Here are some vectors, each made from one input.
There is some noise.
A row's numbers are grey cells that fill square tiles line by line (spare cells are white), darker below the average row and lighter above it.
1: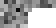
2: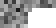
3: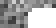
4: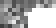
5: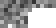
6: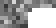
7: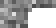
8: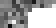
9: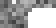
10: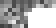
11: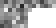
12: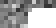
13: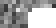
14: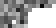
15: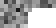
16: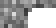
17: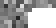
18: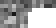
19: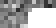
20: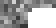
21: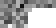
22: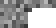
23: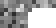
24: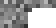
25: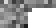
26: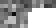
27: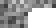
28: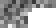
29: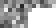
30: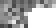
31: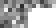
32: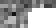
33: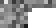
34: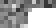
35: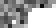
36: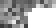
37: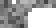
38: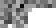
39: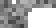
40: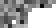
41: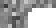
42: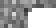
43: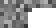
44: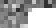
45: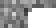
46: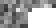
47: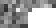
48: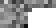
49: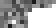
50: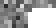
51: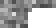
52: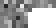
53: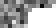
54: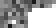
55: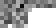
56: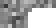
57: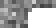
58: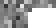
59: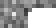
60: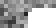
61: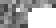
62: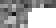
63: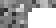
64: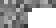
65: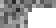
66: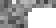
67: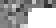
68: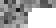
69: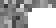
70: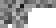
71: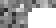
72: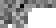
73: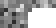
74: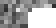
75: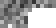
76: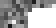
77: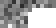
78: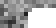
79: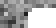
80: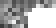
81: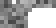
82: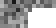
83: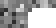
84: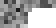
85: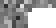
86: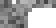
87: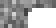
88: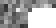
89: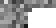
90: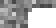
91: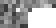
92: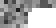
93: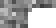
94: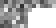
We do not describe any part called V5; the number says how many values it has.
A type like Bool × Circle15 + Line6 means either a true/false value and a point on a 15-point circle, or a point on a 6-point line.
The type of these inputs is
Bool × (Line6 + V5).
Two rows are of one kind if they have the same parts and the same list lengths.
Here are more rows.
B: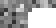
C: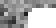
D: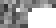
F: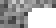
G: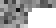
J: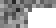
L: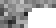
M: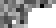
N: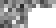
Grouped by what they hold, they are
B, C, D, F, L
G, J, M, N

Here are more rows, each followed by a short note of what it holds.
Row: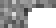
a point on a 6-point line and a true/false value
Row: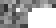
a point on a 6-point line and a true/false value
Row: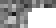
a true/false value and a value of V5
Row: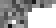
a true/false value and a value of V5
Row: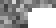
a point on a 6-point line and a true/false value
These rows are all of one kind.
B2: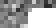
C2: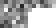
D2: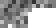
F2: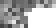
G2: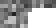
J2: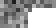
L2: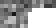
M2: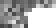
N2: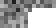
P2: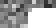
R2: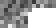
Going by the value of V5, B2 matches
G2, L2 and P2.
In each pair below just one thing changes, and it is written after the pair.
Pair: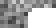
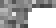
the place on the 6-point line
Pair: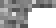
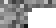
the true/false value
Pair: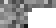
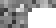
the place on the 6-point line
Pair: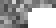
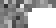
the place on the 6-point line
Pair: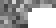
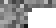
the place on the 6-point line
